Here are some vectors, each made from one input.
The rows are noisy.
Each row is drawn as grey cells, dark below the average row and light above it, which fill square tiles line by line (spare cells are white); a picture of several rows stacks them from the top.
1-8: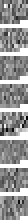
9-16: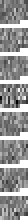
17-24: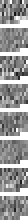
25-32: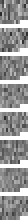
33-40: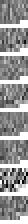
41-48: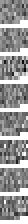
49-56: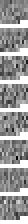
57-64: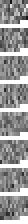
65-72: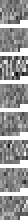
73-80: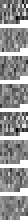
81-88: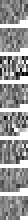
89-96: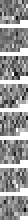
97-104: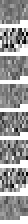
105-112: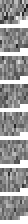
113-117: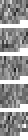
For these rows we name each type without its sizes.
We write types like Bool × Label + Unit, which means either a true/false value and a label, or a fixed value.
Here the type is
Circle + Label + Line.
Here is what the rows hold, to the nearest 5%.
About 35% of them hold a point on a circle. About 40% of them hold a label. The rest hold a point on a line.
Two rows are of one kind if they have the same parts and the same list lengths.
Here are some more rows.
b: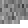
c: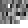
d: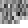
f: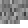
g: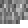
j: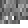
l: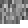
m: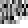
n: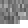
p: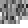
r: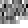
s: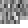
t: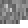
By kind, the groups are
b, d, f, m, p, s
c, j, r
g, l, n, t

